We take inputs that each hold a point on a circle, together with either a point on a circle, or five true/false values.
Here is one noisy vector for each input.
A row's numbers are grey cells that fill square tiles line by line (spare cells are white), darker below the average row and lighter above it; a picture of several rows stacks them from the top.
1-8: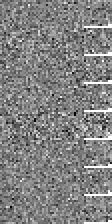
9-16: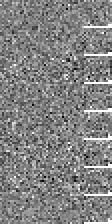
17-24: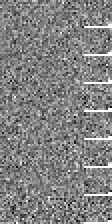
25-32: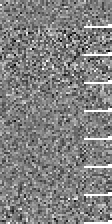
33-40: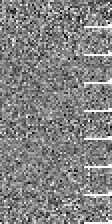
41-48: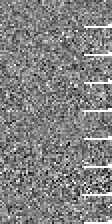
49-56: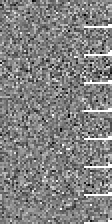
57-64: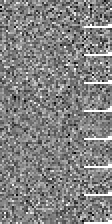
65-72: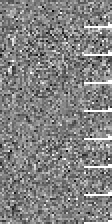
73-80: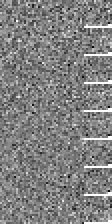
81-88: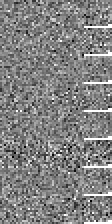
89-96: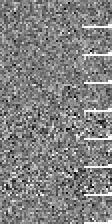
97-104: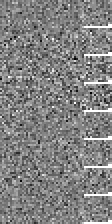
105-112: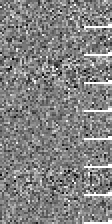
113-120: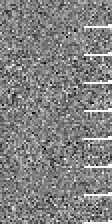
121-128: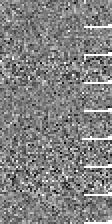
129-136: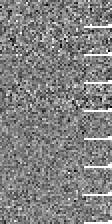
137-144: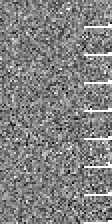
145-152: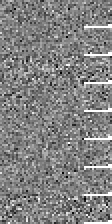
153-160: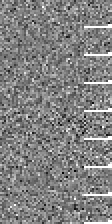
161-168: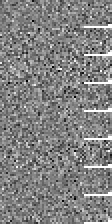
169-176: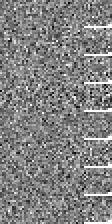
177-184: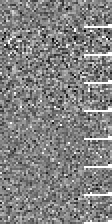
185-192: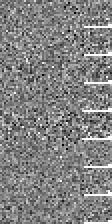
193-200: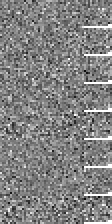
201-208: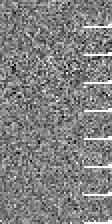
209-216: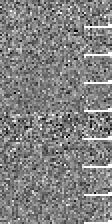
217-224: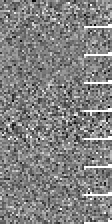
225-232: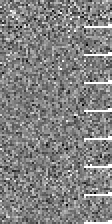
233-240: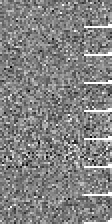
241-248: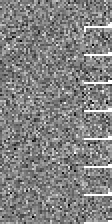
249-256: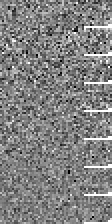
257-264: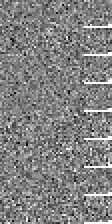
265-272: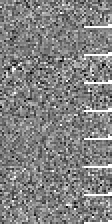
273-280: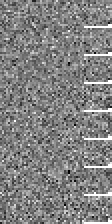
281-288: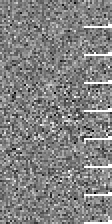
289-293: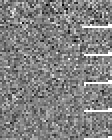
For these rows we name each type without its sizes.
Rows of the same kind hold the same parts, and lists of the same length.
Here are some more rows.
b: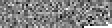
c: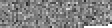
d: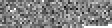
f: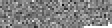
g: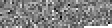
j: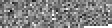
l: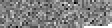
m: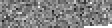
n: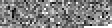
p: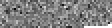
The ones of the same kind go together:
b, g, j
c, d, f, l, m, n, p

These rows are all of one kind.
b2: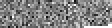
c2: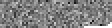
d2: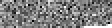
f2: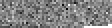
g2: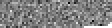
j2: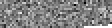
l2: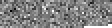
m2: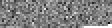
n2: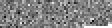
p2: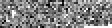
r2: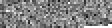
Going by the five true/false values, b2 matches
f2, j2 and r2.
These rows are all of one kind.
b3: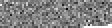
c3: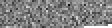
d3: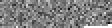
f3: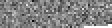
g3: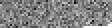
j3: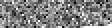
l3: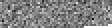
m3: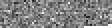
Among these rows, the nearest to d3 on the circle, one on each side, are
b3 and f3.
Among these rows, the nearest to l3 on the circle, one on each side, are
g3 and m3.
